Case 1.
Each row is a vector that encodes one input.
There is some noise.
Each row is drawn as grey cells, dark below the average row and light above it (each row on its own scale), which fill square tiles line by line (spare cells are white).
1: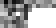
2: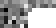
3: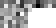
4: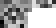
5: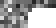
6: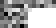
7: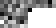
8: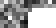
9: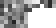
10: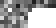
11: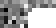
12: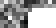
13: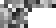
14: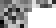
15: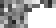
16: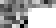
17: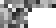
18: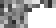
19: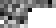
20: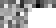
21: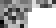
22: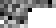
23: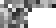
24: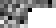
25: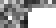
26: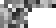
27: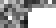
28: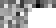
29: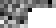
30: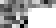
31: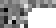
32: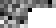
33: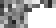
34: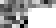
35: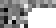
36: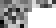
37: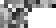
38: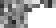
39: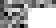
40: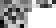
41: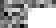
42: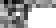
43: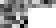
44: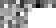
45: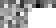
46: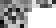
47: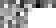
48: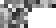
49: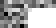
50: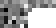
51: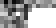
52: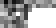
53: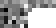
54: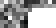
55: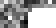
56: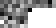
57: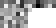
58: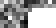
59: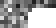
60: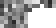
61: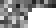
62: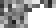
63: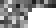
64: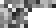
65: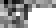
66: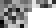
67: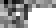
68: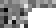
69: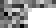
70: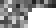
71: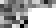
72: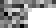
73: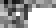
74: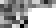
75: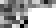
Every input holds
one of 11 labels.
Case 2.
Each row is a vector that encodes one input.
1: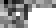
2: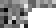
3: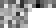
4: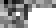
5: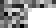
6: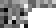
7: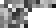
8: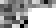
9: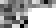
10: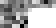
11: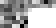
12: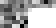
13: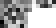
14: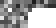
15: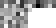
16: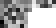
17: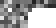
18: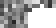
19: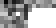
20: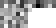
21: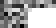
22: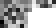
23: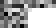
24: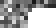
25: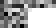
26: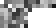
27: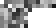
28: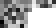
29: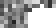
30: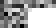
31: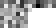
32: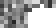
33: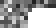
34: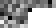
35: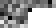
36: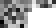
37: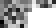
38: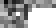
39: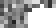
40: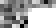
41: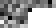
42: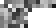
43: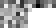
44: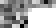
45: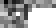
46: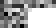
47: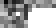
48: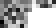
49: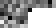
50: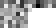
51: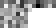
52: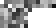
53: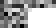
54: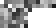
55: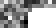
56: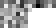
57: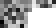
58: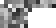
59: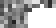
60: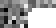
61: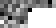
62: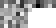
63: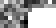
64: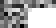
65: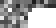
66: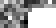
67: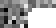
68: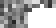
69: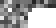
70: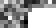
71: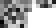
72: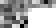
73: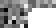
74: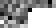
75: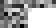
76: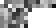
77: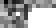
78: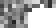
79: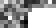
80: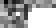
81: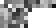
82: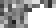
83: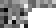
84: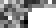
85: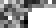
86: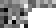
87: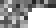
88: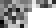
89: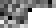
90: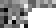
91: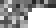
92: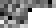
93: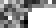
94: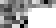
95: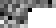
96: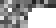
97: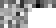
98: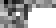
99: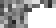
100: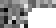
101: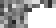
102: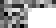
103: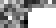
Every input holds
one of 11 labels.
